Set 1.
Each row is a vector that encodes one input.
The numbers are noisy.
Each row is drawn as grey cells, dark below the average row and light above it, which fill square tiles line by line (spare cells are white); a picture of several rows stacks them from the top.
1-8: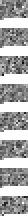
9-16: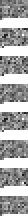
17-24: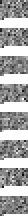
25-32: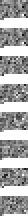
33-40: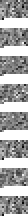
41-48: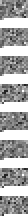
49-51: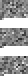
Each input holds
a point on a 10-point line.
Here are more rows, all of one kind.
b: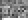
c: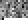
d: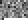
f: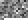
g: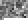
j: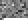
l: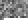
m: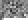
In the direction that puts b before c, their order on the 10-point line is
f, g, m, l, b, j, d, c.
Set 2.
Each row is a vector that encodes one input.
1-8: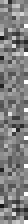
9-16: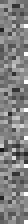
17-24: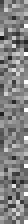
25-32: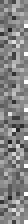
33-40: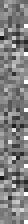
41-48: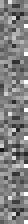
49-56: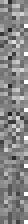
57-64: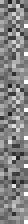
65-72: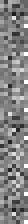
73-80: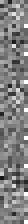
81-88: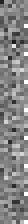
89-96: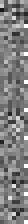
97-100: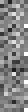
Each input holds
a point on an 11-point line.
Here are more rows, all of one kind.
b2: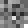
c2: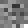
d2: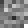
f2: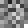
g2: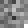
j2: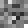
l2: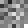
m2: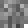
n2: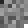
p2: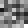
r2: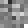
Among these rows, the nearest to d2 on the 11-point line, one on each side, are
g2 and n2.
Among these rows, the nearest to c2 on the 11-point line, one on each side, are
b2 and m2.
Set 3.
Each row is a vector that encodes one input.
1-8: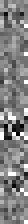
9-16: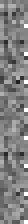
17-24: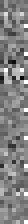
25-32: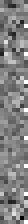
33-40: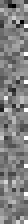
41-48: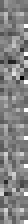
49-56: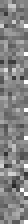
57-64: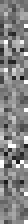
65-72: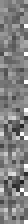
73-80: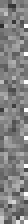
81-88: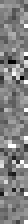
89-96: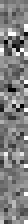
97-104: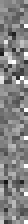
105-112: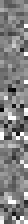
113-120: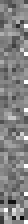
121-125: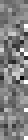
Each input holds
three true/false values.
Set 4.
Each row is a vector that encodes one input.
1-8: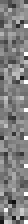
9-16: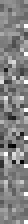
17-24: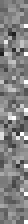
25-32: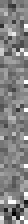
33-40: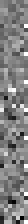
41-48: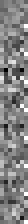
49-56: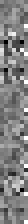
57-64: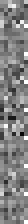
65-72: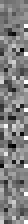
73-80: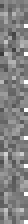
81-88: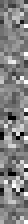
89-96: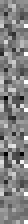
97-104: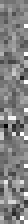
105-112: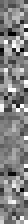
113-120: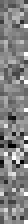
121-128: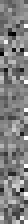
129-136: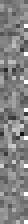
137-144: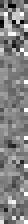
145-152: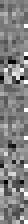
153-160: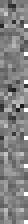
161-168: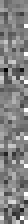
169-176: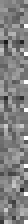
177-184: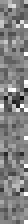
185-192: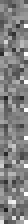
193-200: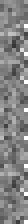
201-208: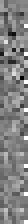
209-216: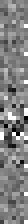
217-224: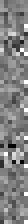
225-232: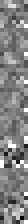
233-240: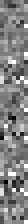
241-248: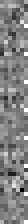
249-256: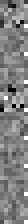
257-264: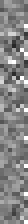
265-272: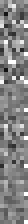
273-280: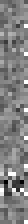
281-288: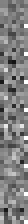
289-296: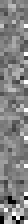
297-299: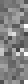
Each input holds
three true/false values.
